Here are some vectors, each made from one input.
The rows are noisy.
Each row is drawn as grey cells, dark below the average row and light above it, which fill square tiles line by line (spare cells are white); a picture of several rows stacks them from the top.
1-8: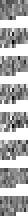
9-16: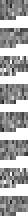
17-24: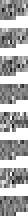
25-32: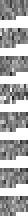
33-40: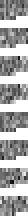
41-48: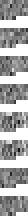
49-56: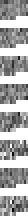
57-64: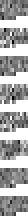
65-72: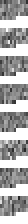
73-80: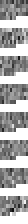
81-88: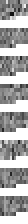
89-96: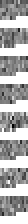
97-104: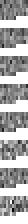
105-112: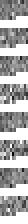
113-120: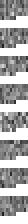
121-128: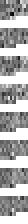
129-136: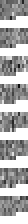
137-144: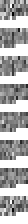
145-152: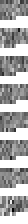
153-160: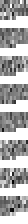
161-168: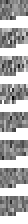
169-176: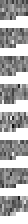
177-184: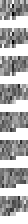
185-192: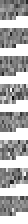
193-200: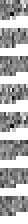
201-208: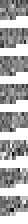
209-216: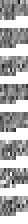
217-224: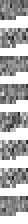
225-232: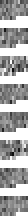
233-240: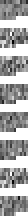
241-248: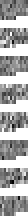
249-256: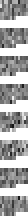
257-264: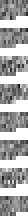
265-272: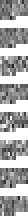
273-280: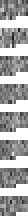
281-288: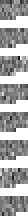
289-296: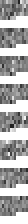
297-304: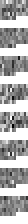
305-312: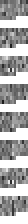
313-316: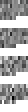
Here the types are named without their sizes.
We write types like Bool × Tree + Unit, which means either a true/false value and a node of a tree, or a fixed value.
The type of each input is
Bool × Line × (Line + Tree).
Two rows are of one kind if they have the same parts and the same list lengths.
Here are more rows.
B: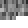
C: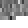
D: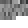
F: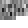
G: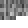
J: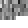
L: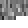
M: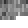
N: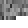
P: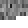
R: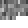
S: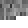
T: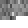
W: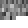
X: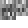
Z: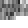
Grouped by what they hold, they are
B, C, D, G, L, M, N, P, R, S, T, W
F, J, X, Z

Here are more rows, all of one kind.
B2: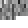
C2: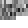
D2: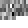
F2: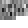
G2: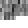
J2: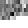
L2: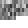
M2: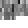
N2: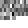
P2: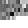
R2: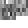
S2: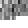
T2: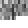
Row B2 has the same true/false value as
D2, F2 and P2.
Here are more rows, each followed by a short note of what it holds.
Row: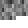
a point on each of two lines and a true/false value
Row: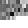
a point on a line, a node of a tree and a true/false value
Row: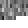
a point on each of two lines and a true/false value
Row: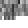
a point on a line, a node of a tree and a true/false value
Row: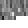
a point on each of two lines and a true/false value
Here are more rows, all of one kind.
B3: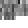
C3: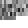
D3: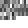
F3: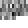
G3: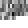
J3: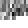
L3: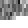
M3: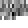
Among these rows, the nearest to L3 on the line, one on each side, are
F3 and G3.
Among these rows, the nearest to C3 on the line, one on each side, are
B3 and D3.
